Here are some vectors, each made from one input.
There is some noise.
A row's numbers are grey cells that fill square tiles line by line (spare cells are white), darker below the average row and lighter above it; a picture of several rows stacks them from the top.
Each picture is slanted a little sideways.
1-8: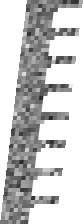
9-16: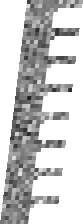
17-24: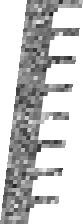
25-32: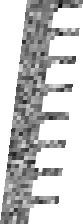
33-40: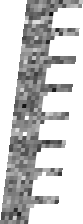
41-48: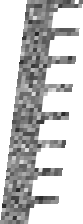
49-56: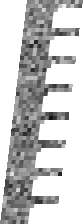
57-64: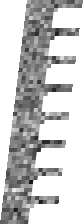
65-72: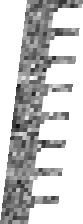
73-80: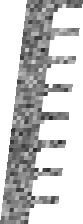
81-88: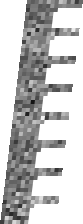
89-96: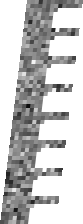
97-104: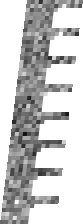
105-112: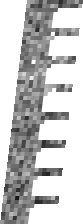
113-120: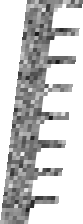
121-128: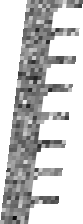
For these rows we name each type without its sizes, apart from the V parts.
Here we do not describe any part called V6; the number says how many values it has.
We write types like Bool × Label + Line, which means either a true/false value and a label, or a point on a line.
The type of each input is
(Label + Tree) × V6.
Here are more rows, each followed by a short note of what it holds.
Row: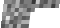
a node of a tree and a value of V6
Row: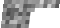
a label and a value of V6
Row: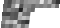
a label and a value of V6
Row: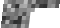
a node of a tree and a value of V6
